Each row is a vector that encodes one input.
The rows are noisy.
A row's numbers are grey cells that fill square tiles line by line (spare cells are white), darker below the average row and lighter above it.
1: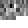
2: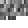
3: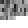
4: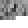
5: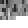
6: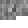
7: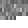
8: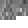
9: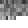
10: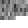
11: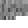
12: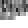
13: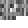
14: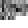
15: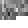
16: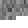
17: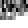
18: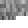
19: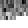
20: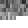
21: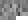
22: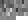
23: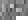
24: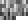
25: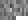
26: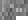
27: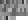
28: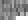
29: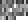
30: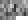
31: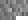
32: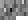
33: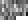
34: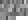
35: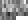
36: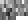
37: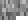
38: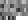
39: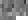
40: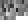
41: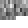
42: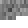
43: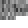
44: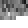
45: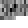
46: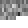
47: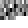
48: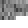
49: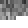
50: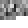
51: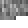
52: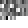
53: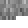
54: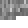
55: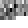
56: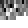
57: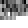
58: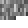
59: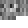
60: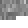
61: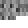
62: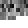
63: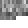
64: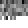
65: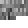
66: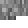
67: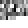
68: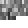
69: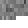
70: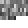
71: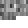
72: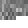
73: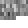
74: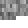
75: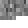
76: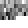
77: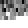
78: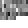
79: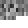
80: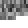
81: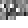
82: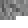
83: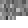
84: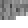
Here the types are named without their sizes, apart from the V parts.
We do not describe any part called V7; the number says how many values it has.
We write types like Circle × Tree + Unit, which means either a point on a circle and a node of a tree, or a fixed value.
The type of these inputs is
Line × (Tree + V7).
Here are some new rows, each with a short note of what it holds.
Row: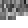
a point on a line and a value of V7
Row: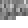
a point on a line and a node of a tree
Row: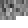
a point on a line and a node of a tree
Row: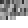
a point on a line and a node of a tree
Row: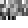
a point on a line and a node of a tree
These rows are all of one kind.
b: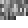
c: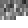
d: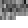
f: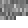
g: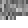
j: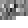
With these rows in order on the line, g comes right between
f and j.
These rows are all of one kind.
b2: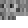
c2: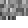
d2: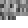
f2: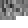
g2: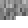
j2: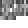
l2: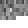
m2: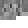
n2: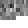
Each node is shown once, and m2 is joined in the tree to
d2.
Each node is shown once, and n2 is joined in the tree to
b2 and j2.
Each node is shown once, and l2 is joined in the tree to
f2 and j2.
